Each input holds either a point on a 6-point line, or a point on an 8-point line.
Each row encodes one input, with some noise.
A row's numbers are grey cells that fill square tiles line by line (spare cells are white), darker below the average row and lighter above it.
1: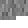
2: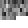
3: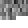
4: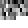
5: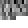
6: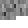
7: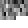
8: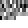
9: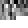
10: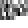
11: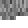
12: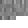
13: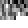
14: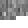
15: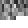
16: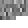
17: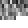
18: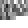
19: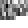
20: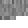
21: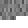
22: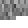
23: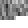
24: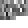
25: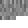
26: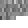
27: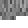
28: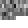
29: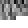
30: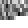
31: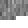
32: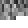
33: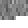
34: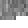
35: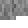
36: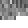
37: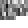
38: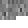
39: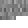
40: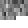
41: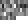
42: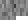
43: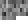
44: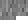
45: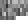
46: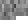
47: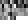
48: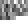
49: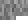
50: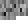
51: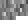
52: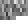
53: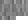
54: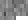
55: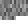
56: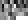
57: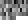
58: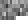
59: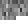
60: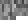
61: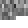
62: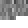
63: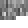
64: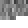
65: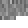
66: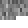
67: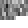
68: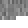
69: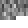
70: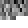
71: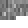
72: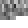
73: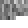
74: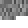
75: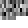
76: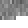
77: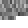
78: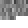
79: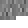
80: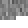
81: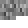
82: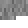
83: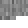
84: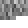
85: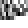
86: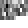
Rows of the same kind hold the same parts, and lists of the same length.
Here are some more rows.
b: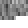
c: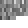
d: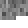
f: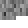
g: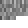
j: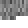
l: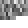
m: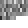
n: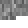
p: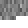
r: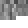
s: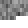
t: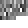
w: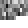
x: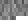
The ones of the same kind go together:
b, j, n, p, r, s, w, x
c, d, f, g, l, m, t

